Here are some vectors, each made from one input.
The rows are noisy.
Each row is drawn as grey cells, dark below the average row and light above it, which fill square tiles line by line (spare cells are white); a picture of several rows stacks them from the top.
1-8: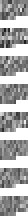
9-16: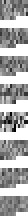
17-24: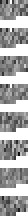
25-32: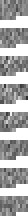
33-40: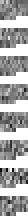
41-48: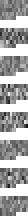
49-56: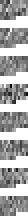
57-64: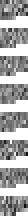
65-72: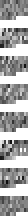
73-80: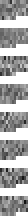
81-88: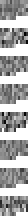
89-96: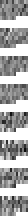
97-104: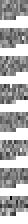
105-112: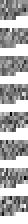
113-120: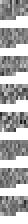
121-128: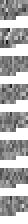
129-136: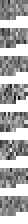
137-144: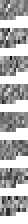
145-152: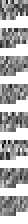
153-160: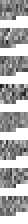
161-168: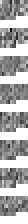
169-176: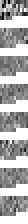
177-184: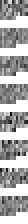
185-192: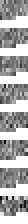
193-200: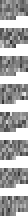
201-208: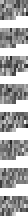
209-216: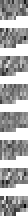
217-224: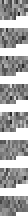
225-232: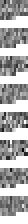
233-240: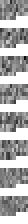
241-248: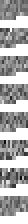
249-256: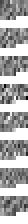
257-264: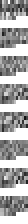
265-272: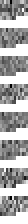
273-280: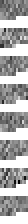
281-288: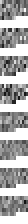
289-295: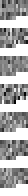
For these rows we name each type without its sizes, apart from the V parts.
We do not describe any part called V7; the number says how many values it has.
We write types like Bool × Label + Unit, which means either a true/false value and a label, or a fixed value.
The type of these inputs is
Bool × Bool × Bool + List(V7) × Tree + Unit.
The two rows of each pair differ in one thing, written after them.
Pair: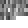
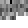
the value of V7 in item 1 of the list
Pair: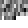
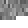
the value of V7 in item 2 of the list
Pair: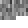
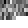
the value of V7 in item 1 of the list
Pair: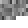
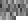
the value of V7 in item 1 of the list
